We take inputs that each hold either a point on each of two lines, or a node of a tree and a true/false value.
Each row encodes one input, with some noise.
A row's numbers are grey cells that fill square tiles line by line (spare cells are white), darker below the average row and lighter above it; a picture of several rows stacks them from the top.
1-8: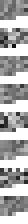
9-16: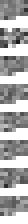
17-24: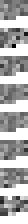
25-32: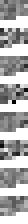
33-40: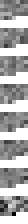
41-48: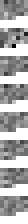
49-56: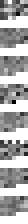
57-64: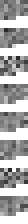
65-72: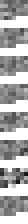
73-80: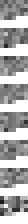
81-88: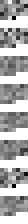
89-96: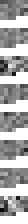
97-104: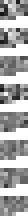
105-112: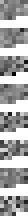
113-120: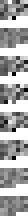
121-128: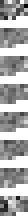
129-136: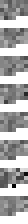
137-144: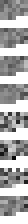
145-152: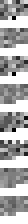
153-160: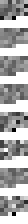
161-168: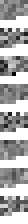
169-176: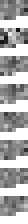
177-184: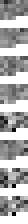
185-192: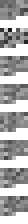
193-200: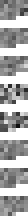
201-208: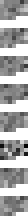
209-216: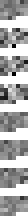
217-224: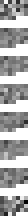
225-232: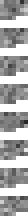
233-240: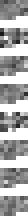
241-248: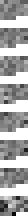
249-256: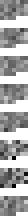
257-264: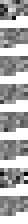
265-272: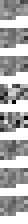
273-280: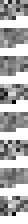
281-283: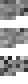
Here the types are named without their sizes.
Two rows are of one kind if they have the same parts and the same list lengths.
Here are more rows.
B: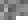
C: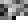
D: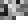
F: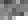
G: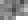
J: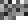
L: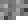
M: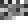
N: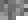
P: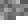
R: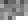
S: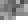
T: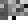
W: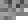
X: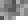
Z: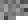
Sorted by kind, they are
B, F, G, L, N, P, R, S, W, X, Z
C, D, J, M, T

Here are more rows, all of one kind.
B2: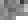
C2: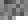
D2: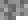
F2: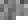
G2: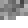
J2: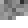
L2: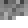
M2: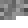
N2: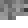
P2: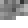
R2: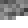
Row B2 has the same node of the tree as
D2, F2 and P2.
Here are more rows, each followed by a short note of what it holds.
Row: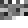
a point on each of two lines
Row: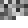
a point on each of two lines
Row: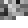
a point on each of two lines
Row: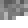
a node of a tree and a true/false value
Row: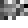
a point on each of two lines
